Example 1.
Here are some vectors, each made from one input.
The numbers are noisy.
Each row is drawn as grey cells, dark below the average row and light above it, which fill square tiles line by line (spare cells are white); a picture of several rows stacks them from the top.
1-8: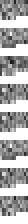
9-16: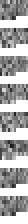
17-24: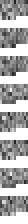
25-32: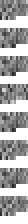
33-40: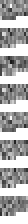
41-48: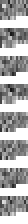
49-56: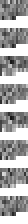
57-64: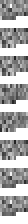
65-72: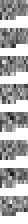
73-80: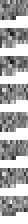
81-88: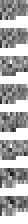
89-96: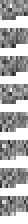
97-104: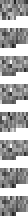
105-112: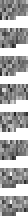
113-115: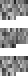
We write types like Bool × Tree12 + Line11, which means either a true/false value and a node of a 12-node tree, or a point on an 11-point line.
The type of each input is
Circle6.
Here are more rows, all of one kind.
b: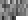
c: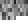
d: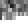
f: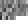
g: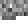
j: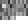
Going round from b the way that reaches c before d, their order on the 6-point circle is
b, g, c, j, d, f.
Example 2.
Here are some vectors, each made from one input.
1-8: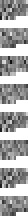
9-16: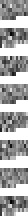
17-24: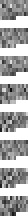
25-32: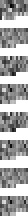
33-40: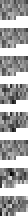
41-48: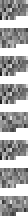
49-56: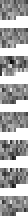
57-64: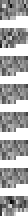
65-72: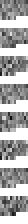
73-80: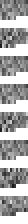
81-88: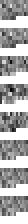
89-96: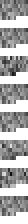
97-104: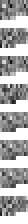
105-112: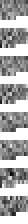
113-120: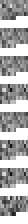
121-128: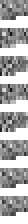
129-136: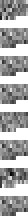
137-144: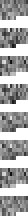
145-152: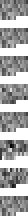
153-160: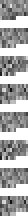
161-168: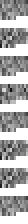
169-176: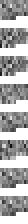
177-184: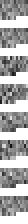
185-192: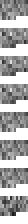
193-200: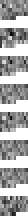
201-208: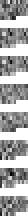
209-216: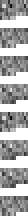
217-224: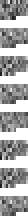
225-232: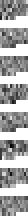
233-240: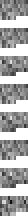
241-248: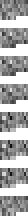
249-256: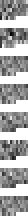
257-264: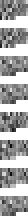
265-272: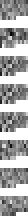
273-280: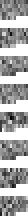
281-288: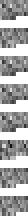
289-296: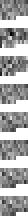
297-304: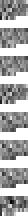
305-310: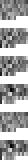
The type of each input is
Circle6.
